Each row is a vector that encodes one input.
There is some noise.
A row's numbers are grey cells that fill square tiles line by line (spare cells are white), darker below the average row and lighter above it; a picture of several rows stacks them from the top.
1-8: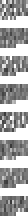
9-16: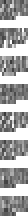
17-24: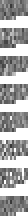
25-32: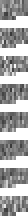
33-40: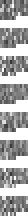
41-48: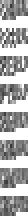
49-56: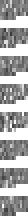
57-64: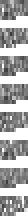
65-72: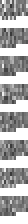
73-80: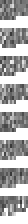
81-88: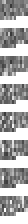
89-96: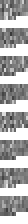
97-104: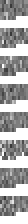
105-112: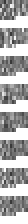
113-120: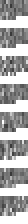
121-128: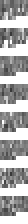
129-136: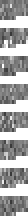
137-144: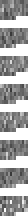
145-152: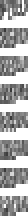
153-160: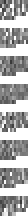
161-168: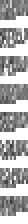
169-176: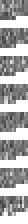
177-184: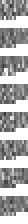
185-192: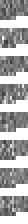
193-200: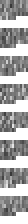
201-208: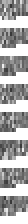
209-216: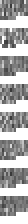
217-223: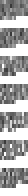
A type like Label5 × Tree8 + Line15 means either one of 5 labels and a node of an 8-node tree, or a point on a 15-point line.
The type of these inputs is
Bool × Line8 + Line13.
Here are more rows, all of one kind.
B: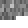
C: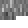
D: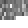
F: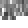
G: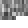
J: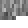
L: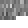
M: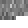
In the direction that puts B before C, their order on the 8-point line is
M, B, C, G, J, F, L, D.
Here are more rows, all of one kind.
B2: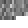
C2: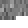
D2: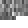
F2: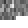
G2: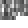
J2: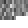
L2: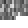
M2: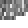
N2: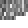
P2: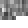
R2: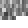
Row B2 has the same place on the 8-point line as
F2, M2 and P2.
